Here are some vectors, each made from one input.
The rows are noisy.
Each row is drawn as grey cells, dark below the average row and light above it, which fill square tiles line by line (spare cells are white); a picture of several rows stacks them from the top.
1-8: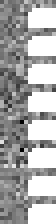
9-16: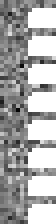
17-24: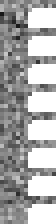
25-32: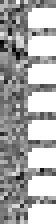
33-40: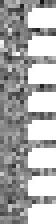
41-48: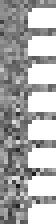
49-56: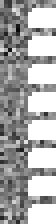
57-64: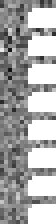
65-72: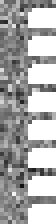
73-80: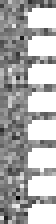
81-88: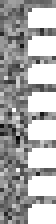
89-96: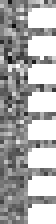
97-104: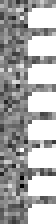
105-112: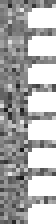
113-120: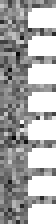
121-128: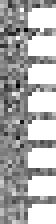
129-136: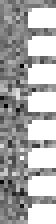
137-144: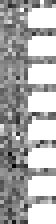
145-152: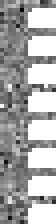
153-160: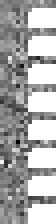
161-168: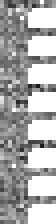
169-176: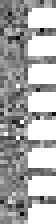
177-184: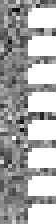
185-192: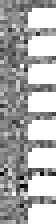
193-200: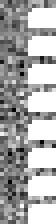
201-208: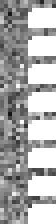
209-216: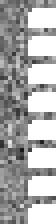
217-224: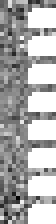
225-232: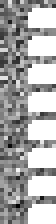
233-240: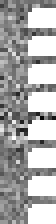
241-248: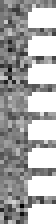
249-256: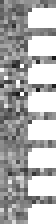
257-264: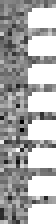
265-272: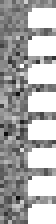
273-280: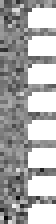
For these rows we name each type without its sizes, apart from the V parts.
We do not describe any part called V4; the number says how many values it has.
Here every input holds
either a point on a circle and a true/false value, or a value of V4.
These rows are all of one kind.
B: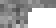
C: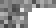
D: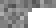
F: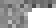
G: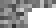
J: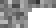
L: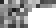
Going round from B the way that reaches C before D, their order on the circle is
B, C, D, J, F, G, L.
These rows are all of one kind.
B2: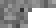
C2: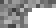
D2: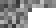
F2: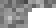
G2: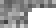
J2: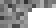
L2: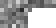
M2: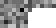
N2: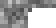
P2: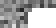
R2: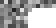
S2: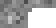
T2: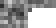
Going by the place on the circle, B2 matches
D2, F2 and S2.
